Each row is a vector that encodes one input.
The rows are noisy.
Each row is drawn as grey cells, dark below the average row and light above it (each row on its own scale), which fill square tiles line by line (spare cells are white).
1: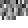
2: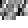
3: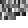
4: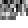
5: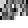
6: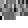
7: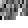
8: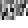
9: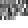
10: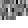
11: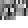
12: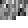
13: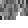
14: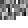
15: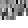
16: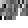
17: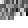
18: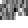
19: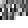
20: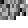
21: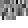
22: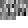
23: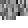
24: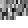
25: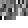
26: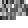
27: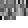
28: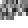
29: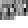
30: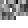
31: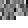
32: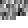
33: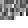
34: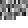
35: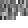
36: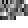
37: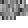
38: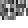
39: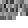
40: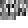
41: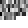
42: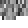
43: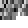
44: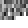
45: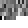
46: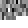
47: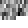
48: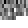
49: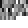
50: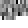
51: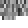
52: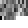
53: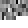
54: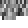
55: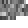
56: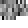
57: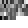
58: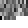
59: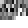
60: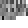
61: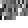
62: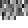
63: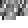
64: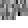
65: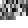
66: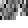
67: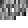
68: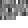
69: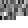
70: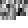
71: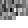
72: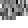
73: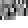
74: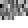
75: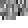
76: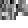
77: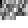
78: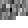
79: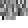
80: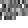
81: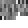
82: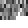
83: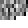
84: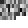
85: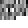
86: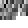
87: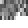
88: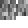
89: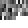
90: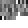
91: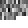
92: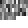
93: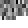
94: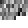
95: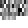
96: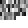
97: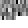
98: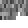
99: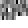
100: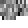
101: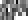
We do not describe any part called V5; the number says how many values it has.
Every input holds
a value of V5, together with either a point on a 4-point line, or a point on a 6-point line.
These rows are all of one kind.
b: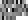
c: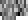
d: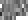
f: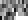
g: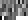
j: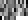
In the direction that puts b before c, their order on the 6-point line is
f, g, j, b, d, c.
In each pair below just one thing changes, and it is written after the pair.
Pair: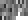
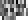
the place on the 4-point line
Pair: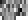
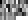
the value of V5
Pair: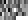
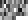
the value of V5
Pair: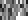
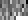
the place on the 4-point line
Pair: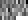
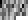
the place on the 4-point line
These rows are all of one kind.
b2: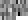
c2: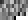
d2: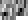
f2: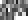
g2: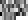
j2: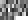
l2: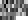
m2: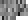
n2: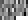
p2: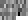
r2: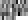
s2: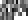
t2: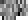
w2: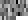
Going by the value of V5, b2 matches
f2, p2, r2 and s2.
